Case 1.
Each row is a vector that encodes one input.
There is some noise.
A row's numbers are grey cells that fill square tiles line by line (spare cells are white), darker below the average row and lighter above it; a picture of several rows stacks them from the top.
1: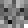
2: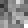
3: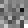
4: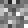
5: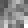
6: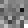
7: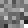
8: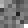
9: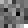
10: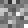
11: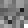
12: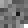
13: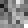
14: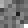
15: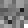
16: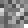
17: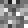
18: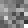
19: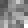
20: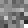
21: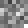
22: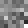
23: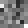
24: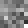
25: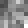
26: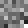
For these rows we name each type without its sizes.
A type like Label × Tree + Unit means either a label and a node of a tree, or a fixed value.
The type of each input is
Circle.
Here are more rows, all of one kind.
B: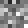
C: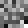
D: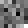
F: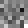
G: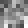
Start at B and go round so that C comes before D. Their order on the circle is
B, C, D, F, G.
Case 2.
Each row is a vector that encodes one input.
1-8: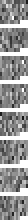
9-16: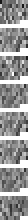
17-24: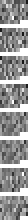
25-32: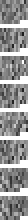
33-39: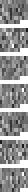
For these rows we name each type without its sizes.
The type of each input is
Line.
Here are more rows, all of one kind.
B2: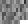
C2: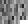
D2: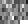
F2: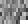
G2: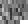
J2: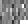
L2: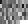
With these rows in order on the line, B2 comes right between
C2 and G2.
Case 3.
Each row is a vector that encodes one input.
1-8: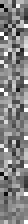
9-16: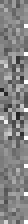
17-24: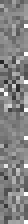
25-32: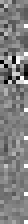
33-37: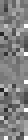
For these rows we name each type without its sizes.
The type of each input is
Line.
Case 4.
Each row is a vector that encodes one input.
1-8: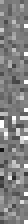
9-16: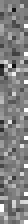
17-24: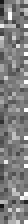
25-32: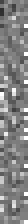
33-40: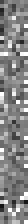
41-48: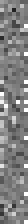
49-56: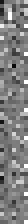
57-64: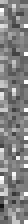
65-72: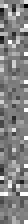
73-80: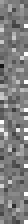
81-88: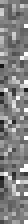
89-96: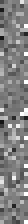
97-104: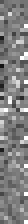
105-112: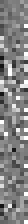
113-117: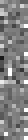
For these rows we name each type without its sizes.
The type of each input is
Bool × Bool × Bool × Bool + Unit.
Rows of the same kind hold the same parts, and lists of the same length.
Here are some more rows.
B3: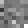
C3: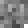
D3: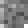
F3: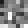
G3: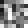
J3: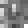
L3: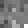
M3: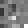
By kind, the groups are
B3, C3, D3, J3, L3, M3
F3, G3

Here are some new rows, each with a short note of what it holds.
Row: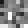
a fixed value
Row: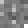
four true/false values
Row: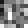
a fixed value
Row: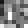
a fixed value
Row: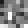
a fixed value
